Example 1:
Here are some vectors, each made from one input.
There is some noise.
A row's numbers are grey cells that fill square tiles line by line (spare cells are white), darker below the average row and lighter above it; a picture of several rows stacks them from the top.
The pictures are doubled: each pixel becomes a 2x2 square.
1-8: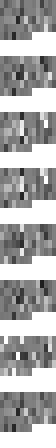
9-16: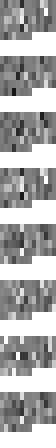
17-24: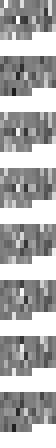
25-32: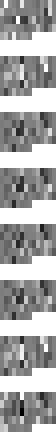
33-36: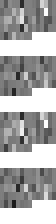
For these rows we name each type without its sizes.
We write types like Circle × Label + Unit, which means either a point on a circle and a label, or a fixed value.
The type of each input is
Bool × Line.
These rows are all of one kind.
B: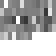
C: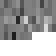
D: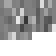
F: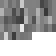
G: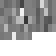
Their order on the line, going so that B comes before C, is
B, F, D, G, C.
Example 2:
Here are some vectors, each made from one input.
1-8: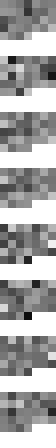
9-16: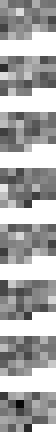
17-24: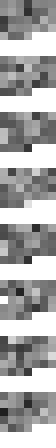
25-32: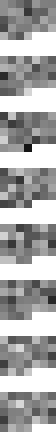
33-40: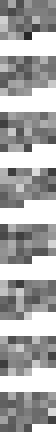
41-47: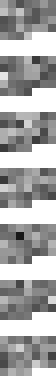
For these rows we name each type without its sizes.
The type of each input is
Bool × Label.
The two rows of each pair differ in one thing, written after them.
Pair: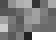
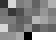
the label
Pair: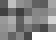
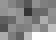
the true/false value
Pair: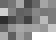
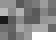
the label
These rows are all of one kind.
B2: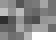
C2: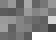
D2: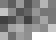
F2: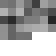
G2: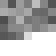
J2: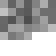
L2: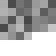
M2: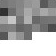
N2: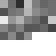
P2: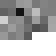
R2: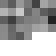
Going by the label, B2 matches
C2 and N2.
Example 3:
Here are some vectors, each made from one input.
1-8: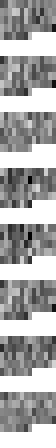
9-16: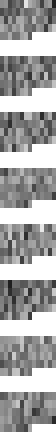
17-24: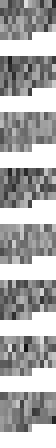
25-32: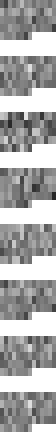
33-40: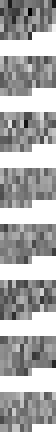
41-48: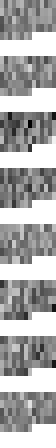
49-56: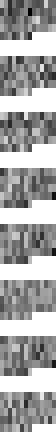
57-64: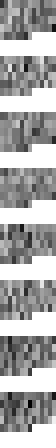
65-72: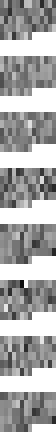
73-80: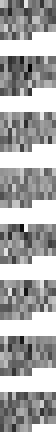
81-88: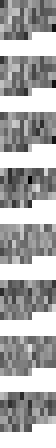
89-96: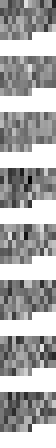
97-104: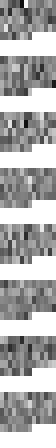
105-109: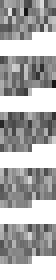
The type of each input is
Line3 × Line5 + Line10.
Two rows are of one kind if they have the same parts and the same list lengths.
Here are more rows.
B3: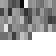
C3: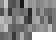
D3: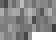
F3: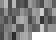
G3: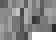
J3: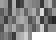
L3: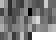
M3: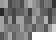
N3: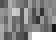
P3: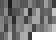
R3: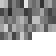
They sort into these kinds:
B3, C3, F3, J3, L3, M3, P3, R3
D3, G3, N3

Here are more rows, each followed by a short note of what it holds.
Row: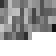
a point on a 10-point line
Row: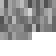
a point on a 10-point line
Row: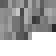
a point on a 10-point line
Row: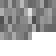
a point on a 10-point line
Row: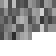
a point on a 3-point line and a point on a 5-point line
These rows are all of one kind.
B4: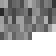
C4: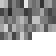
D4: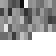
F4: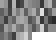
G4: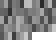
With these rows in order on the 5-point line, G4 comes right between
B4 and F4.
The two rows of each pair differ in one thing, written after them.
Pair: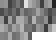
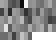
the place on the 5-point line
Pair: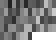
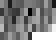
the place on the 5-point line
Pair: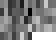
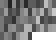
the place on the 5-point line
